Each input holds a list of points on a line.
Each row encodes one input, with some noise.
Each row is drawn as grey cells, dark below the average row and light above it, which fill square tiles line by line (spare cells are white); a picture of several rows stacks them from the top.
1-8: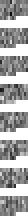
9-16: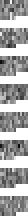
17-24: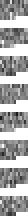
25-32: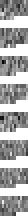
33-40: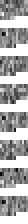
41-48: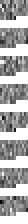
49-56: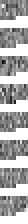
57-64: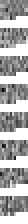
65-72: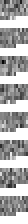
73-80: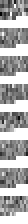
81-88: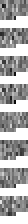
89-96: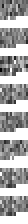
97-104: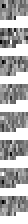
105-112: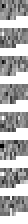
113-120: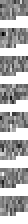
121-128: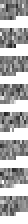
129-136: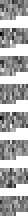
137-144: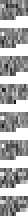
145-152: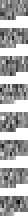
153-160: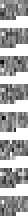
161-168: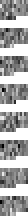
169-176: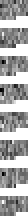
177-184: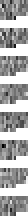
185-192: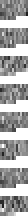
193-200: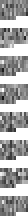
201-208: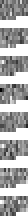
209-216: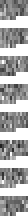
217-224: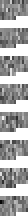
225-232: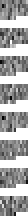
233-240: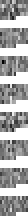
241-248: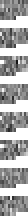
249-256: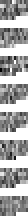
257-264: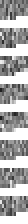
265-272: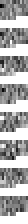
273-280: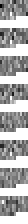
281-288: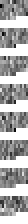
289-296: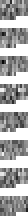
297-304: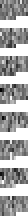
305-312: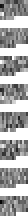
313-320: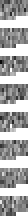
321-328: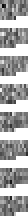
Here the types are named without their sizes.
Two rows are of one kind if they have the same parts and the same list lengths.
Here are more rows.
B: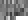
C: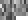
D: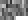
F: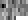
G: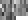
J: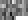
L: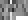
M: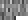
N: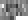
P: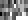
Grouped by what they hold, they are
B, D, J, N
C, F, G
L, M
P

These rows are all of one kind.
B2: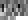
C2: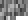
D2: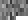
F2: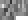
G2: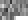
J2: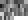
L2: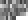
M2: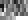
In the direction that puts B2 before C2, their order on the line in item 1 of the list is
J2, M2, B2, C2, L2, D2, G2, F2.
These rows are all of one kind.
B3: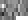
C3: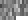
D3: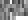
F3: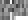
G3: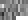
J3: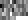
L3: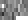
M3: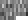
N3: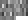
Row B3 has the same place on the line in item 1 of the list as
L3 and N3.
